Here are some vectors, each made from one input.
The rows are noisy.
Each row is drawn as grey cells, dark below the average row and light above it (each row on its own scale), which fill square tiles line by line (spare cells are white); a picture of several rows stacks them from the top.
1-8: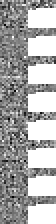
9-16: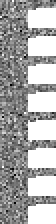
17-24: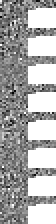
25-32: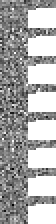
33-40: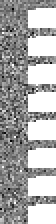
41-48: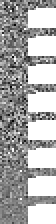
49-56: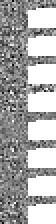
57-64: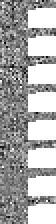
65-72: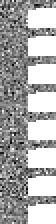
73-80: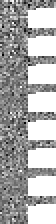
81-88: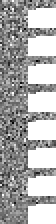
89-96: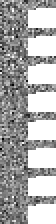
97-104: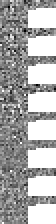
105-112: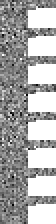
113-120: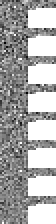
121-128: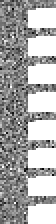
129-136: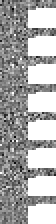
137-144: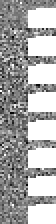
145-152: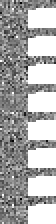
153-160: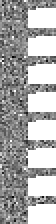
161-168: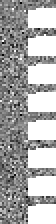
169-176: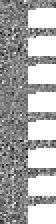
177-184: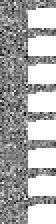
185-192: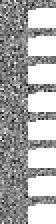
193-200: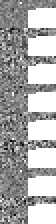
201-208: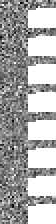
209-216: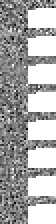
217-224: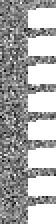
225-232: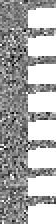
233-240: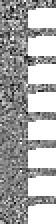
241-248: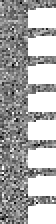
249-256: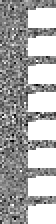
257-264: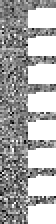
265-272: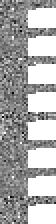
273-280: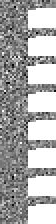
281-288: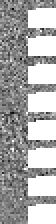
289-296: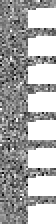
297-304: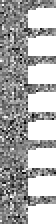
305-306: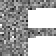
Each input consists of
a point on a 6-point circle, one of 4 labels and a point on a 10-point line.
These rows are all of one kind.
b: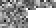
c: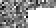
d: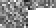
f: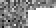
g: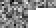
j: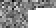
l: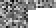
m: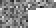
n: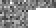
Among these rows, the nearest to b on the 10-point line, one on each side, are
d and n.
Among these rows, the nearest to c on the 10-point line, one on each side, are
d and f.
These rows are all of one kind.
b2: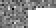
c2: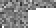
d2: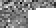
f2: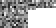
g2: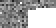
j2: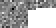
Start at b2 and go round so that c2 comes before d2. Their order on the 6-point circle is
b2, g2, j2, f2, c2, d2.
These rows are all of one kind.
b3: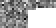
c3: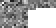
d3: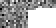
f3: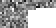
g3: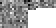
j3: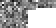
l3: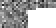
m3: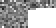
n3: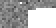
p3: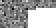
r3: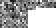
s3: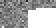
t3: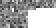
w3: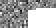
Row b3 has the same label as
m3, p3 and s3.
